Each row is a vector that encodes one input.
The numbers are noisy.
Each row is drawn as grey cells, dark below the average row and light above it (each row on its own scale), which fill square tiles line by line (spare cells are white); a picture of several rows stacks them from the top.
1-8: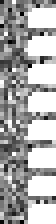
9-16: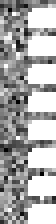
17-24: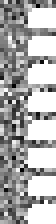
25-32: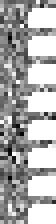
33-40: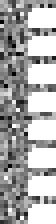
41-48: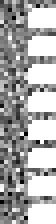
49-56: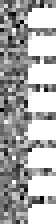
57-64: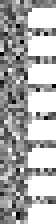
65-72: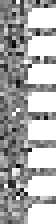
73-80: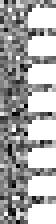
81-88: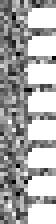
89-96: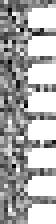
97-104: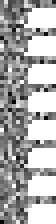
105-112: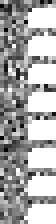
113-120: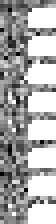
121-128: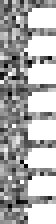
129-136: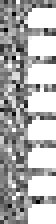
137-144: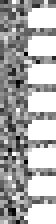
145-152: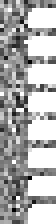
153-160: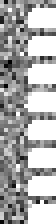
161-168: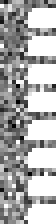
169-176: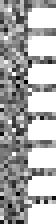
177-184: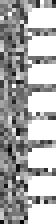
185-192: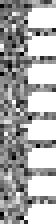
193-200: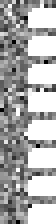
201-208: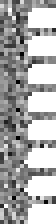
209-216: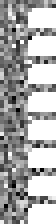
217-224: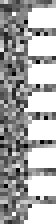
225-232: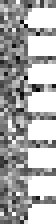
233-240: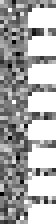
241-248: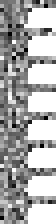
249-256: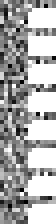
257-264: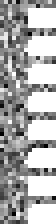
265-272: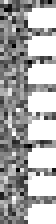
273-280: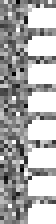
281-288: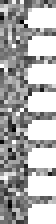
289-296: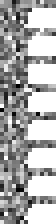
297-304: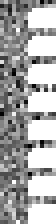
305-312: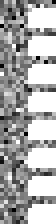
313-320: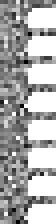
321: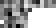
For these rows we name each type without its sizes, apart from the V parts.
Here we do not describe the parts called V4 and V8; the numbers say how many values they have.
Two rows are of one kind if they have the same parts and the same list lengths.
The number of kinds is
3.
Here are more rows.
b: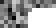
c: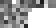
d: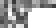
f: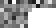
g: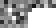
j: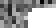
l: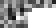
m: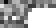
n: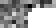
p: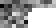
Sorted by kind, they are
b, g, l, m
c, d, f
j, n, p

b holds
four true/false values, a value of V4 and a value of V8.
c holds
a value of V4 and a value of V8.
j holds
a label.
